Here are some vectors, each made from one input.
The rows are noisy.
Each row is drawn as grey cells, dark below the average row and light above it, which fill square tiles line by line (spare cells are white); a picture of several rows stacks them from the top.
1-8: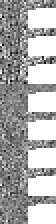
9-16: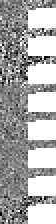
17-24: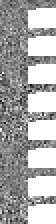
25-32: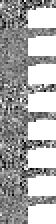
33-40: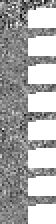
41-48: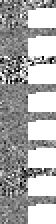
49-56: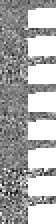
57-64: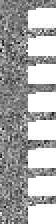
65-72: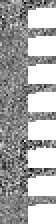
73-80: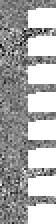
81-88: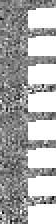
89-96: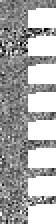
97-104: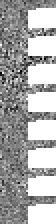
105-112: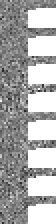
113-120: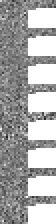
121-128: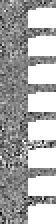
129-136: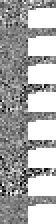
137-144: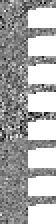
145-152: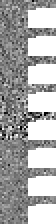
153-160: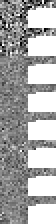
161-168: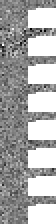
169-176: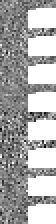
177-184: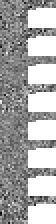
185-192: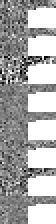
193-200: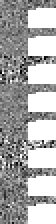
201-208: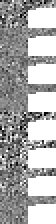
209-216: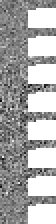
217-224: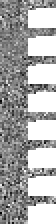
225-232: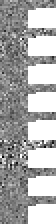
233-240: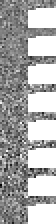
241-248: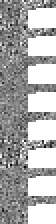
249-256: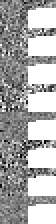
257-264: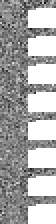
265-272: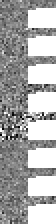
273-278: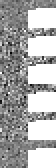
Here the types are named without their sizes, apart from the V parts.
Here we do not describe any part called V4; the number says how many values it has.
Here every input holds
either a point on a line, or five true/false values, or two values of V4.
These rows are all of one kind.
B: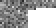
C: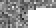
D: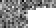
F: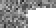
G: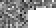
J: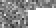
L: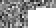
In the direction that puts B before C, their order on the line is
F, D, B, G, C, L, J.
